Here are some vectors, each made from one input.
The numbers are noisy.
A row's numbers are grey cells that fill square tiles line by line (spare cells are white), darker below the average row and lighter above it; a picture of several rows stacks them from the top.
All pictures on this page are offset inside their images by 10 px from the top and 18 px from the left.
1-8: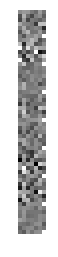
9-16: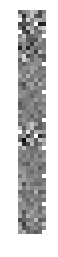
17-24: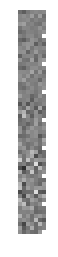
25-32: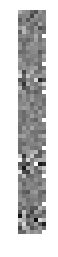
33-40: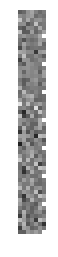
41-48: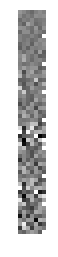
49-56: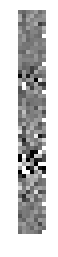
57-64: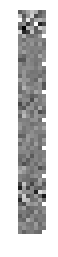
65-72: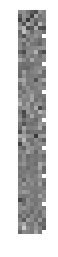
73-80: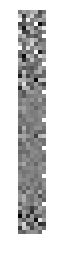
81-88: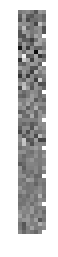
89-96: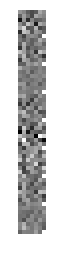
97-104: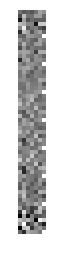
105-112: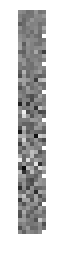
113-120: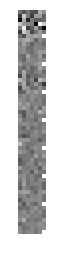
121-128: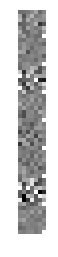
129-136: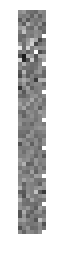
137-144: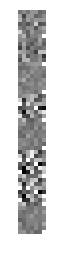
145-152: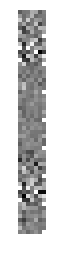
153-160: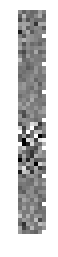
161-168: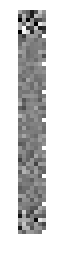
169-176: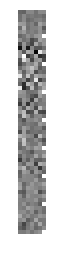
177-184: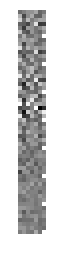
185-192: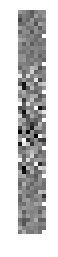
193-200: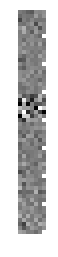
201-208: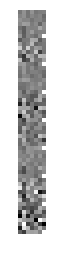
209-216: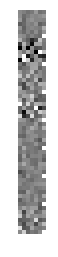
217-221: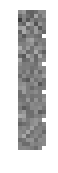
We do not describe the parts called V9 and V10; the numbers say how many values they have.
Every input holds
a true/false value and a value of V9, together with either a point on an 11-point line, or a value of V10.
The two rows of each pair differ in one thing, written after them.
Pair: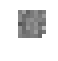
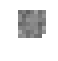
the value of V9
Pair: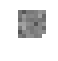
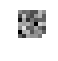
the value of V9
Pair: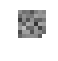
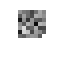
the value of V9
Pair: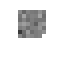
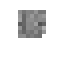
the true/false value
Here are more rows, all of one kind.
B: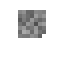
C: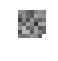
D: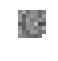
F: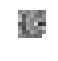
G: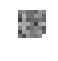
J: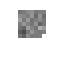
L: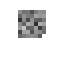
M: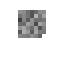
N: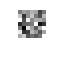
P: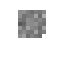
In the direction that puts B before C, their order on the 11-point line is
G, D, P, N, M, B, C, L, F, J.
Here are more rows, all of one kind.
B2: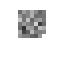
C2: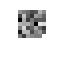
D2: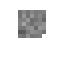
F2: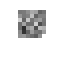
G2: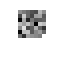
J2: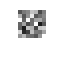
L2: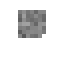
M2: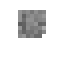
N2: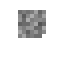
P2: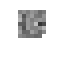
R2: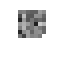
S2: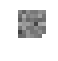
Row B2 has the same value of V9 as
G2, L2 and P2.
